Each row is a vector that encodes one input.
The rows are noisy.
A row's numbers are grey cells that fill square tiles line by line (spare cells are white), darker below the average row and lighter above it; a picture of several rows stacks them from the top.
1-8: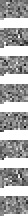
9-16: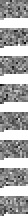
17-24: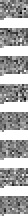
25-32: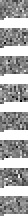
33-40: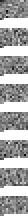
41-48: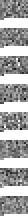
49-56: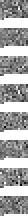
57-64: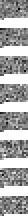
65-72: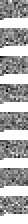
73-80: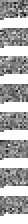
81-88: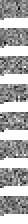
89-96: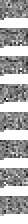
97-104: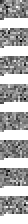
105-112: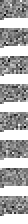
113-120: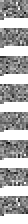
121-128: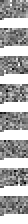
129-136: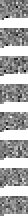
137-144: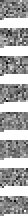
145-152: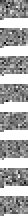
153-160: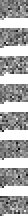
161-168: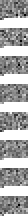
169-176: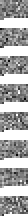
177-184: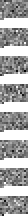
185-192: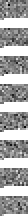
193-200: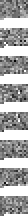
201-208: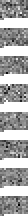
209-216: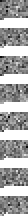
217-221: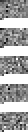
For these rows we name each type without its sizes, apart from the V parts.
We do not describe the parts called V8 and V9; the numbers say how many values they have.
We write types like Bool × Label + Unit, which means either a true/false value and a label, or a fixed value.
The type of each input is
Bool × (Circle + V8) × V9.
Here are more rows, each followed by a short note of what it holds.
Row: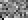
a true/false value, a value of V8 and a value of V9
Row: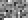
a point on a circle, a true/false value and a value of V9
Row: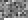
a point on a circle, a true/false value and a value of V9
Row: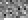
a true/false value, a value of V8 and a value of V9
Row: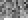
a true/false value, a value of V8 and a value of V9
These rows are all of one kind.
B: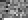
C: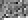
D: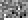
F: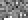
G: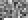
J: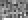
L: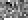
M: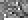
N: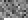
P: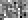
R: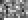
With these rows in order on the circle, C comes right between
G and R.
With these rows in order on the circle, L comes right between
F and J.
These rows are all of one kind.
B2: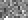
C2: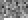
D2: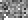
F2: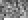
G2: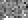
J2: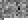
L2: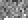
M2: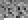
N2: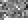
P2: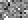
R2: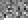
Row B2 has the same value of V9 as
D2, G2, L2 and P2.
